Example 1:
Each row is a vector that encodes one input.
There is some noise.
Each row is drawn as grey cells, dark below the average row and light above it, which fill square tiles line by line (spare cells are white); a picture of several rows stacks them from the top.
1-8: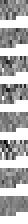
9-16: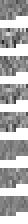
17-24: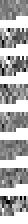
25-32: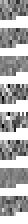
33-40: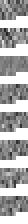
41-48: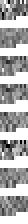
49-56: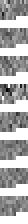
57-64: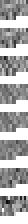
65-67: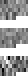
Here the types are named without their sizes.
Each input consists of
a point on a line.
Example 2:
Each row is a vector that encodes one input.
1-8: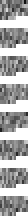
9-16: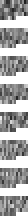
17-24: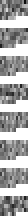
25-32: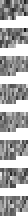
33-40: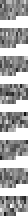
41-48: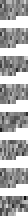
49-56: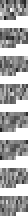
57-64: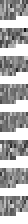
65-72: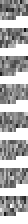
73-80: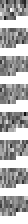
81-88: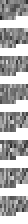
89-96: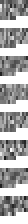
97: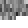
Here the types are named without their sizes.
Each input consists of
a node of a tree.
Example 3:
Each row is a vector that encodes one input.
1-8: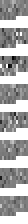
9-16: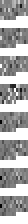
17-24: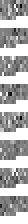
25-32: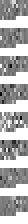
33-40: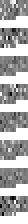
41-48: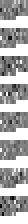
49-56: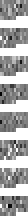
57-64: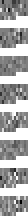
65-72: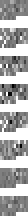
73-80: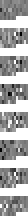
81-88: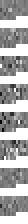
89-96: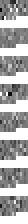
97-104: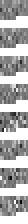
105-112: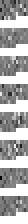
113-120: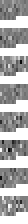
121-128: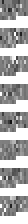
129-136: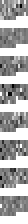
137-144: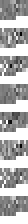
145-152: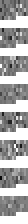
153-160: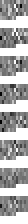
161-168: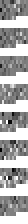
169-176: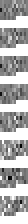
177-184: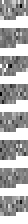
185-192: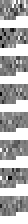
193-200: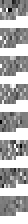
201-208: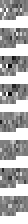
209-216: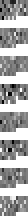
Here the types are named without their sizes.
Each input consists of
a point on a line.
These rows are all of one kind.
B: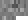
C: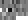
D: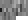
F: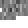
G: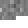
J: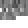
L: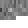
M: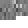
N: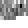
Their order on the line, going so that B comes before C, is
N, D, L, M, B, G, J, F, C.
